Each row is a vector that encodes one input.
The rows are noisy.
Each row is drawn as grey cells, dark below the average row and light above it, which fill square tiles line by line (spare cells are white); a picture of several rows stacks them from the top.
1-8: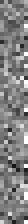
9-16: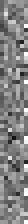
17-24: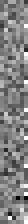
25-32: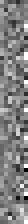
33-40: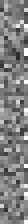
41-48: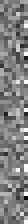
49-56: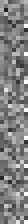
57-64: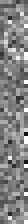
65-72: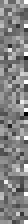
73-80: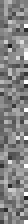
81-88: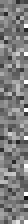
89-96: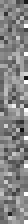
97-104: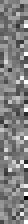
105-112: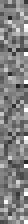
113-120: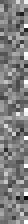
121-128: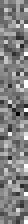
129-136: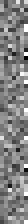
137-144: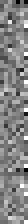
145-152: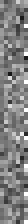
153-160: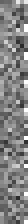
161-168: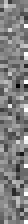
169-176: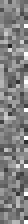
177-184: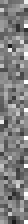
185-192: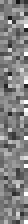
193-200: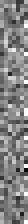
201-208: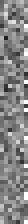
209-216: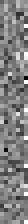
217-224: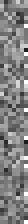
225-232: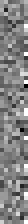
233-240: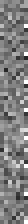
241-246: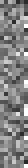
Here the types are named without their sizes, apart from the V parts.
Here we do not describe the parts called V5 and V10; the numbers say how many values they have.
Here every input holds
a point on a line and a value of V5, together with either a point on a circle, or a value of V10.
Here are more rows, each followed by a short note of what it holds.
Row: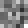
a point on a line, a value of V5 and a value of V10
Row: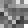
a point on a line, a value of V5 and a value of V10
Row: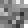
a point on a line, a value of V5 and a value of V10
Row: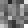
a point on a line, a value of V5 and a value of V10
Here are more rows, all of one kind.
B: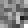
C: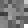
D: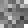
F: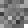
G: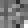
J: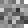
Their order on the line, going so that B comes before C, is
G, B, D, C, F, J.
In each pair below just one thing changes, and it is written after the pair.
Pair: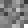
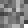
the place on the line
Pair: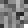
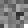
the value of V5
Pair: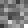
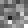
the place on the circle
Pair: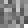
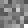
the value of V5
